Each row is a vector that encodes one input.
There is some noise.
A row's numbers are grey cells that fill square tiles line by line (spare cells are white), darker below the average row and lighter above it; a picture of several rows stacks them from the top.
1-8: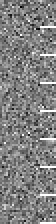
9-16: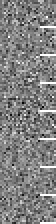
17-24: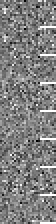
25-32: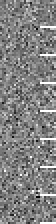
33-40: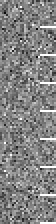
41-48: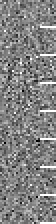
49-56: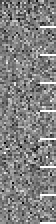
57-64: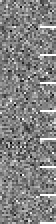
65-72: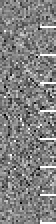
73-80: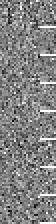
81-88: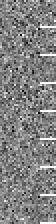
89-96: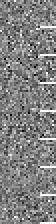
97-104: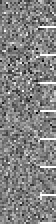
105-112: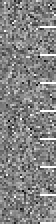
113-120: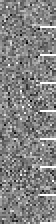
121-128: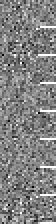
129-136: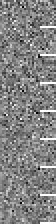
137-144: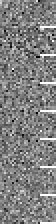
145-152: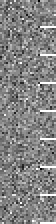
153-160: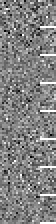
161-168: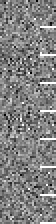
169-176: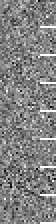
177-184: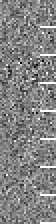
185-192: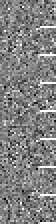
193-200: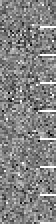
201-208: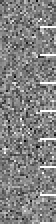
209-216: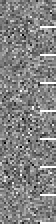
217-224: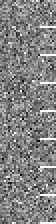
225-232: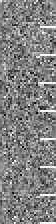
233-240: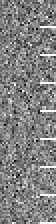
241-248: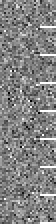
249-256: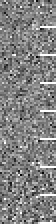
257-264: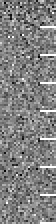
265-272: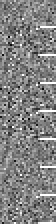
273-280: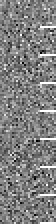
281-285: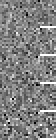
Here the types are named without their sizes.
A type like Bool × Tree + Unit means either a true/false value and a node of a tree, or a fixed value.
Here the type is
(Circle × (Circle + Line) + Tree) × Tree.
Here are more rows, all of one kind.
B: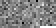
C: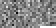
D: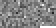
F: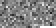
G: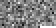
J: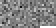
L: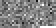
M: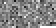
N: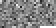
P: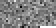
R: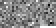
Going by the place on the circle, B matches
C and R.
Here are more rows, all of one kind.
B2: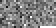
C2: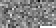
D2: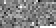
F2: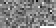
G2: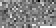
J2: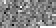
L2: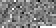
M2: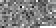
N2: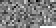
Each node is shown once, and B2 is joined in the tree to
L2.
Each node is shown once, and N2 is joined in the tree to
F2.
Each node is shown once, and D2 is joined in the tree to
M2.
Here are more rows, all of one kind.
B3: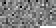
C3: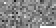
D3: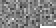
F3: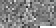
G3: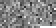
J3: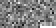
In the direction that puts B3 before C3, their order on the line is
D3, J3, B3, C3, F3, G3.
